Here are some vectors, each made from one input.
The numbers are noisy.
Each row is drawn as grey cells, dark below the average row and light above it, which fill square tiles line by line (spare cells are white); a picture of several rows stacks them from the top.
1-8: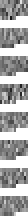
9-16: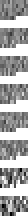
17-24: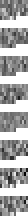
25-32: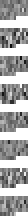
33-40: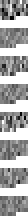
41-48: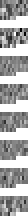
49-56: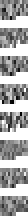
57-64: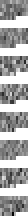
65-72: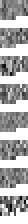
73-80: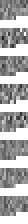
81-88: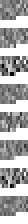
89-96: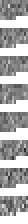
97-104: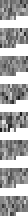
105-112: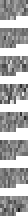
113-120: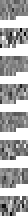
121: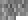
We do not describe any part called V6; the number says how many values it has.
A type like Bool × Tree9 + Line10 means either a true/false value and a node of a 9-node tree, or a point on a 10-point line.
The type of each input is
Bool × Bool × Bool × Line4 + V6 × V6.
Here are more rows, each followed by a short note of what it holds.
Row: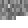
two values of V6
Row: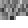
a point on a 4-point line and three true/false values
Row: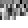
two values of V6
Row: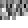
two values of V6
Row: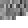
two values of V6
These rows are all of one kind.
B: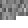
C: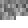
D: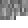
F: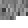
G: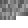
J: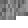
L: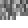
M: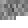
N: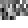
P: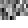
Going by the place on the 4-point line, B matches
G and J.
